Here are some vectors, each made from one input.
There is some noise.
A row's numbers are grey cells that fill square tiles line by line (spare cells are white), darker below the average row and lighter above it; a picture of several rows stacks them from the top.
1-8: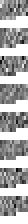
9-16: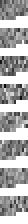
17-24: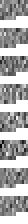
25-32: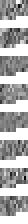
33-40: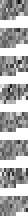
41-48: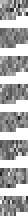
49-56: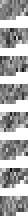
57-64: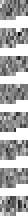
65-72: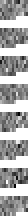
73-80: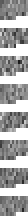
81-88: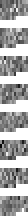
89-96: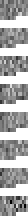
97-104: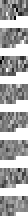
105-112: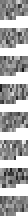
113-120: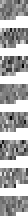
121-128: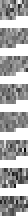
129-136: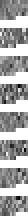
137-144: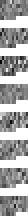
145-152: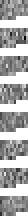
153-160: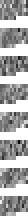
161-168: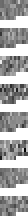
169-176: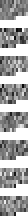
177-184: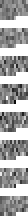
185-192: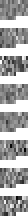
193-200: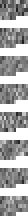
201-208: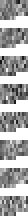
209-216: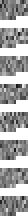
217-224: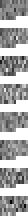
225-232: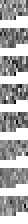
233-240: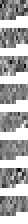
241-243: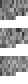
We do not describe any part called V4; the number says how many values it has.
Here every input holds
a value of V4, together with either a fixed value, or one of 8 labels and one of 10 labels.
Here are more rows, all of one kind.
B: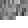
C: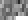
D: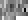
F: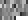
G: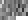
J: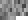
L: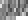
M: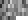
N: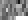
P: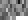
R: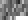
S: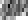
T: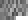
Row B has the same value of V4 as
M and T.
